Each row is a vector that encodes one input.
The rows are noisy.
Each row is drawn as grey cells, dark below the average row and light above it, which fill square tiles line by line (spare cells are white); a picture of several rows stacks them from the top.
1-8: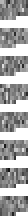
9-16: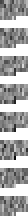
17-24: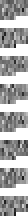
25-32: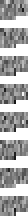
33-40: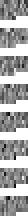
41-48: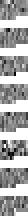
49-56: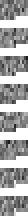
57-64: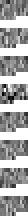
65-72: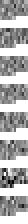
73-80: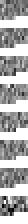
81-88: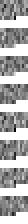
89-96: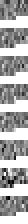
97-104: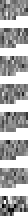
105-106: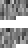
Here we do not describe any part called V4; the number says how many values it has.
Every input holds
a list of up to two items, each a true/false value and a value of V4.
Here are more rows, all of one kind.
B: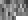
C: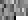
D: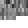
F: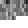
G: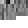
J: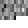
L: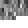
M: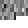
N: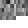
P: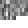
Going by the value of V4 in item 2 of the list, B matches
J and P.
